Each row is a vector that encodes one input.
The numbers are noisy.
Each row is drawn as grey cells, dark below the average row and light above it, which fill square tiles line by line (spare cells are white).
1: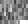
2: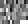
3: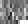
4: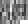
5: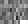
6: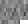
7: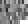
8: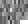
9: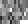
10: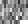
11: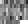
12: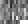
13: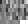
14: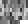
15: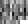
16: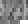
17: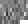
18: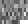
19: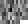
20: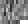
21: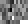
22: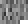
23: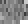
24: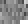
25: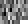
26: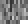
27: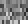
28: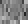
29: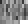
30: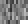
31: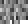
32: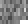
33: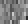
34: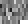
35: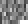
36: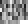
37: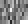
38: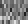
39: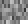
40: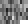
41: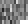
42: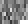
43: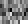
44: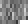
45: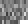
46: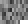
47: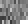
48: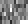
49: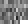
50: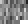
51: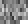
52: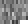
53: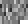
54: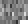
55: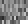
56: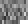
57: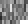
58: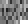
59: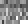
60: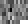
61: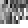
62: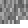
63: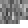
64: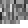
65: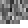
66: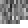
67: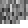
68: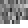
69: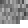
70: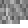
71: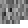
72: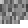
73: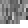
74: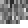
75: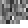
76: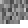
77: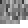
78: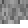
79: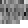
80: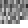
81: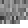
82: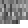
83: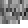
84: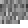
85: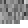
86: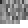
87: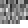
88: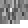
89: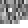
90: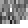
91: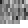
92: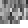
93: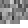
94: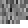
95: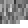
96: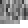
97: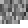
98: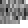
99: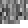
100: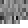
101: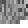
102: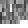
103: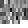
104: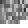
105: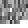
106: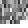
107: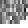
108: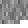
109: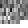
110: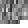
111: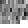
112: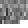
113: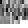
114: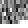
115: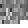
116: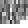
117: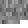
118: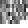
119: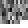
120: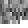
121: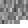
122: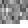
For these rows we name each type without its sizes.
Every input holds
a point on each of two lines.
